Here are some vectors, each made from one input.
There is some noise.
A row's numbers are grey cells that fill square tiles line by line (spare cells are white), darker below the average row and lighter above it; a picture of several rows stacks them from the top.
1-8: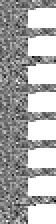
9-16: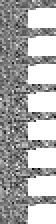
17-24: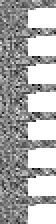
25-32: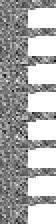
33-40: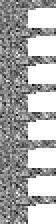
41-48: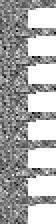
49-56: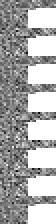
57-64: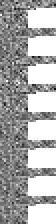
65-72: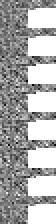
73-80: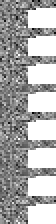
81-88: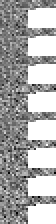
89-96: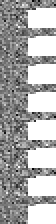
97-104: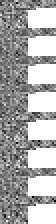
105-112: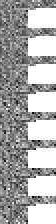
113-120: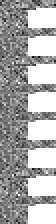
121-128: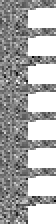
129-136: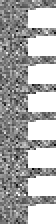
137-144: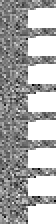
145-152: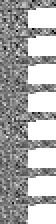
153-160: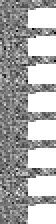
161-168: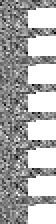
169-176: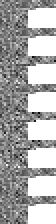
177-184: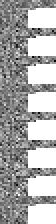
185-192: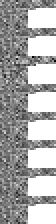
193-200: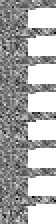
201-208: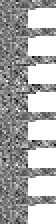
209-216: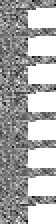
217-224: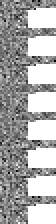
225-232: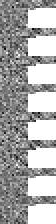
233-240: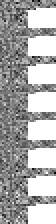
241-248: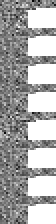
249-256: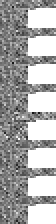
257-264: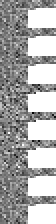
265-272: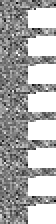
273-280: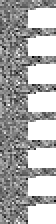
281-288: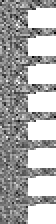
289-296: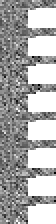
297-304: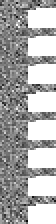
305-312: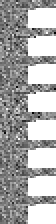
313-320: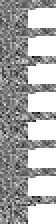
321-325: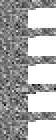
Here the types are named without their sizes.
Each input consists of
either a point on a line and four true/false values, or a node of each of five trees.
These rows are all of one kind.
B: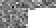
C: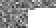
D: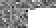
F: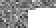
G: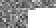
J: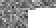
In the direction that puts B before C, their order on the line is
D, B, J, F, G, C.
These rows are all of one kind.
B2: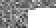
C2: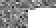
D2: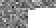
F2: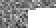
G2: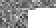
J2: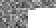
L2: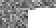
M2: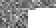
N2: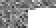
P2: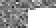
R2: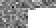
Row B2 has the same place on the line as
F2, G2, J2 and M2.
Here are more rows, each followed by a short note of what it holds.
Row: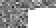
a point on a line and four true/false values
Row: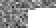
a point on a line and four true/false values
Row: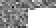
a point on a line and four true/false values
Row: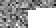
a node of each of five trees
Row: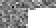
a point on a line and four true/false values
